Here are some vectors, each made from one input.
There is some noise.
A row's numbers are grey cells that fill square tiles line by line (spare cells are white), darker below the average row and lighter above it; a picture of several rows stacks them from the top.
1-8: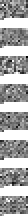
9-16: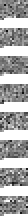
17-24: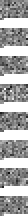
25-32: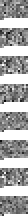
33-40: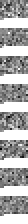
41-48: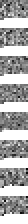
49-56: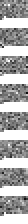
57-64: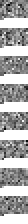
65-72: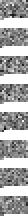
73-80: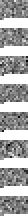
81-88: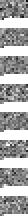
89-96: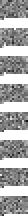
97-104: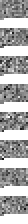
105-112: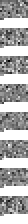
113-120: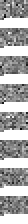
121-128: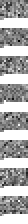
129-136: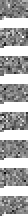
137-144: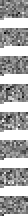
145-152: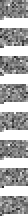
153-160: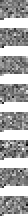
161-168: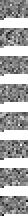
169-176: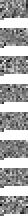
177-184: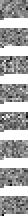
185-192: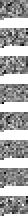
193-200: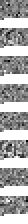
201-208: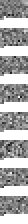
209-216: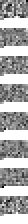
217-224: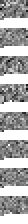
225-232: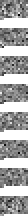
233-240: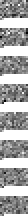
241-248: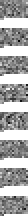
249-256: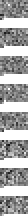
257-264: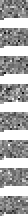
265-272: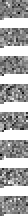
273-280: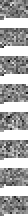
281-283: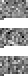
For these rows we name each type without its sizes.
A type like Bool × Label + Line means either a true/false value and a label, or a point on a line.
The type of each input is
List(Circle) × List(Line).
